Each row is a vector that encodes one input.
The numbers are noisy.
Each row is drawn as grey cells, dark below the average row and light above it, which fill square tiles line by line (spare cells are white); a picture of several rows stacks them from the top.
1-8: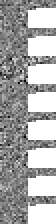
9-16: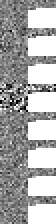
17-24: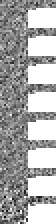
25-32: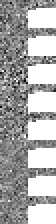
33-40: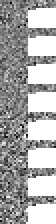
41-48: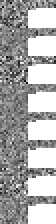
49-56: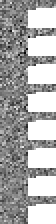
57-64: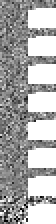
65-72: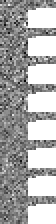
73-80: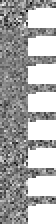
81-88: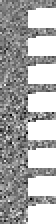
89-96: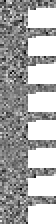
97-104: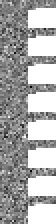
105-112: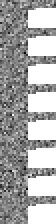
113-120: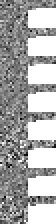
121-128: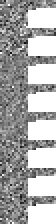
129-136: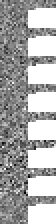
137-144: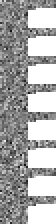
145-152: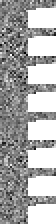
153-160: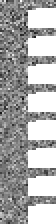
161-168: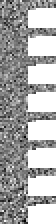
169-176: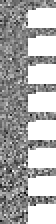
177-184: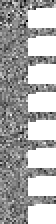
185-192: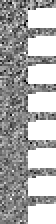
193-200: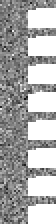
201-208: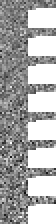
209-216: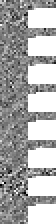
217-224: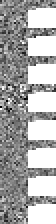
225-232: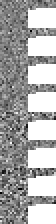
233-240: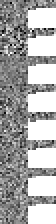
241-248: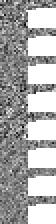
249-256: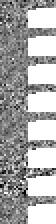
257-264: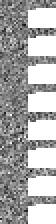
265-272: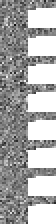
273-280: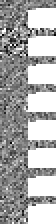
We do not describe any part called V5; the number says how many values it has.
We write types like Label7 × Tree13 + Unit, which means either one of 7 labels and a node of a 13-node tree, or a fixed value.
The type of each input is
Bool × List2(V5) + Line7.
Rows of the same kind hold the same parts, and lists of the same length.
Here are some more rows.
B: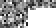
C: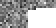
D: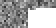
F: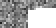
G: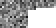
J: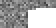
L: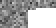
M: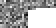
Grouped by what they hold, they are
B, G, J, M
C, L
D
F

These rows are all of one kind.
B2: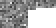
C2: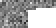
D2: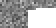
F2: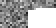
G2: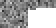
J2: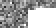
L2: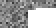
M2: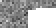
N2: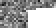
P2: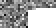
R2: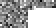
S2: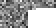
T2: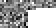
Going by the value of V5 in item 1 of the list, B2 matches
F2, L2 and S2.
